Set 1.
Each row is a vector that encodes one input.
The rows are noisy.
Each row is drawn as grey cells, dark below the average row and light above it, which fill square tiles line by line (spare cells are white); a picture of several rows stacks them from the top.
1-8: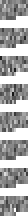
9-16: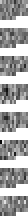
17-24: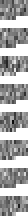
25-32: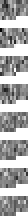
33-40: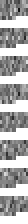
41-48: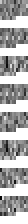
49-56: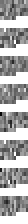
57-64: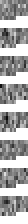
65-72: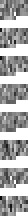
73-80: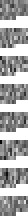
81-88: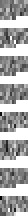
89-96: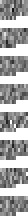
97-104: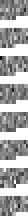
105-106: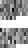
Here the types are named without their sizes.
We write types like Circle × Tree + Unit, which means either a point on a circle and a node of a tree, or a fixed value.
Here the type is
Bool × Bool × Bool + Circle + Line.
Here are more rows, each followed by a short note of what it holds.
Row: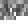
a point on a line
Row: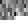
a point on a circle
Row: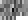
a point on a line
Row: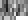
a point on a line
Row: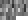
three true/false values
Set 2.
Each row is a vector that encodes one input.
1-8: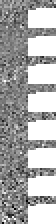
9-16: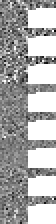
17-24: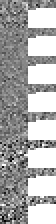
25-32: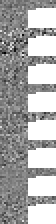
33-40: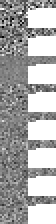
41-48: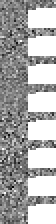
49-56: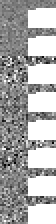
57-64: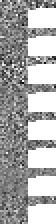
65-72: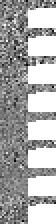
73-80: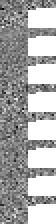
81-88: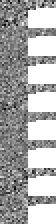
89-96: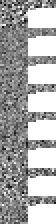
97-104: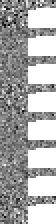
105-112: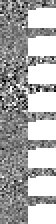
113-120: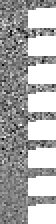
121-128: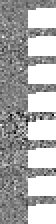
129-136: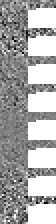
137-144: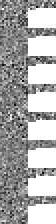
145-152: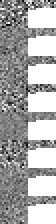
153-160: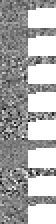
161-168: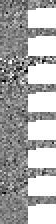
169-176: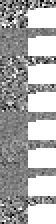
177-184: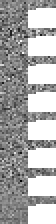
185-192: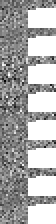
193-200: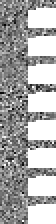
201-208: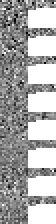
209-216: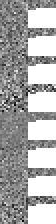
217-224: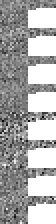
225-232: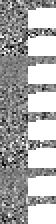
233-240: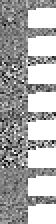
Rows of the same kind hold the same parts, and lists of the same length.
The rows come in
2 kinds.
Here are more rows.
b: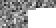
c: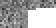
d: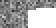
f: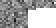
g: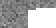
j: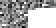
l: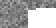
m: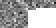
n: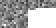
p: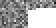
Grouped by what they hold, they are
b, d
c, f, g, j, l, m, n, p

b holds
a fixed value.
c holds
a point on a 13-point circle, a point on each of two 13-point lines and a true/false value.
